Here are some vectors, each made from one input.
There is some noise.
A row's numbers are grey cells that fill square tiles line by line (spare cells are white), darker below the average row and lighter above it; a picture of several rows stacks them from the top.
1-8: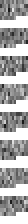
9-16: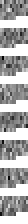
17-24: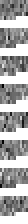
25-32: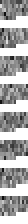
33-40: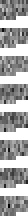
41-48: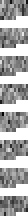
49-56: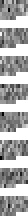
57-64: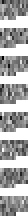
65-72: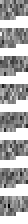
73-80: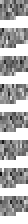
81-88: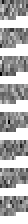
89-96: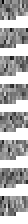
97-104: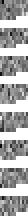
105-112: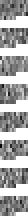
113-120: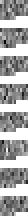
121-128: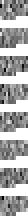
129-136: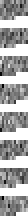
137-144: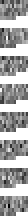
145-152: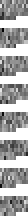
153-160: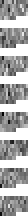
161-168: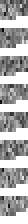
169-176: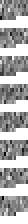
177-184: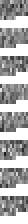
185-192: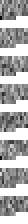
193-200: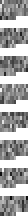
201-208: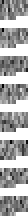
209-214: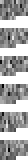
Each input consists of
either a point on a 9-point circle, or a point on each of two 14-point circles.
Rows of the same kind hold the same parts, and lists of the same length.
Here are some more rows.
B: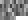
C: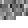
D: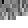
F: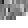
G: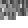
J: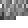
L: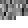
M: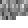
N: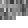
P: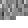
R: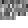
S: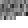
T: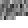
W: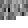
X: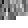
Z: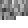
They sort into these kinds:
B, C, S, T
D, F, G, J, L, M, N, P, R, W, X, Z

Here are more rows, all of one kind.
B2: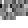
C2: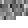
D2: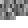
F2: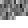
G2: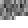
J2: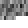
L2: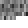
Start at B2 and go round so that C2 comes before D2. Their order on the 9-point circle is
B2, C2, L2, J2, G2, F2, D2.
